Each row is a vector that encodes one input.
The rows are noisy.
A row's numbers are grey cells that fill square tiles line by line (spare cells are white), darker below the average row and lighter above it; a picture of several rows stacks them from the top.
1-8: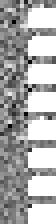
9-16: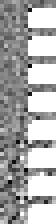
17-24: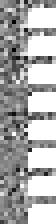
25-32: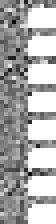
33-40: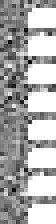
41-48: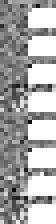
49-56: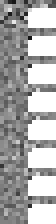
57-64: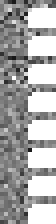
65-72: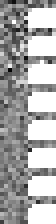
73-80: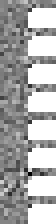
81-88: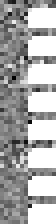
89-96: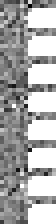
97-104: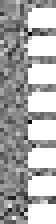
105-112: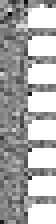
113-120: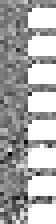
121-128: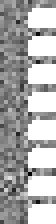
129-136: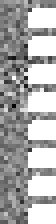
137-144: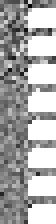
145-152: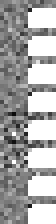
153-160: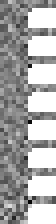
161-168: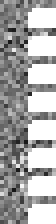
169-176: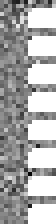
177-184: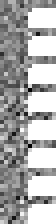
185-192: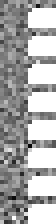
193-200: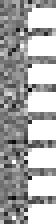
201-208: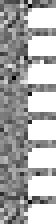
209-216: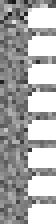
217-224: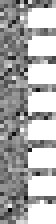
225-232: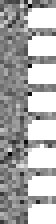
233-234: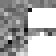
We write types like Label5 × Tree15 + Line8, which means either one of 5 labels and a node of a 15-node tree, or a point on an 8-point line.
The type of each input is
Bool × Bool × Bool + (Line7 + Line10) × Line12.
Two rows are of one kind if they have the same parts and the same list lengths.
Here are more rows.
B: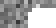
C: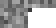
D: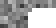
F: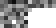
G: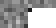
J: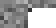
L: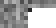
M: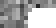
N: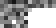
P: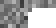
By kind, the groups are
B, C, G, J, L
D, M, P
F, N

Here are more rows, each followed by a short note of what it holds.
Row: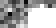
three true/false values
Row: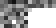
three true/false values
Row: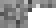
a point on a 10-point line and a point on a 12-point line
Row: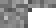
a point on a 10-point line and a point on a 12-point line
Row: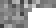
a point on a 7-point line and a point on a 12-point line
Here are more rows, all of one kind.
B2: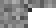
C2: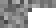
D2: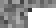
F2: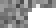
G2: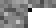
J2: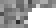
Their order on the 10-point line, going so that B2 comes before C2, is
B2, D2, G2, C2, F2, J2.
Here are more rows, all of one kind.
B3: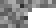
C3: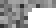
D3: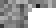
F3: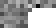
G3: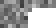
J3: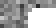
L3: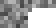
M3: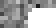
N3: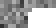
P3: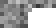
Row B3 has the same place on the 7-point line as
G3 and L3.
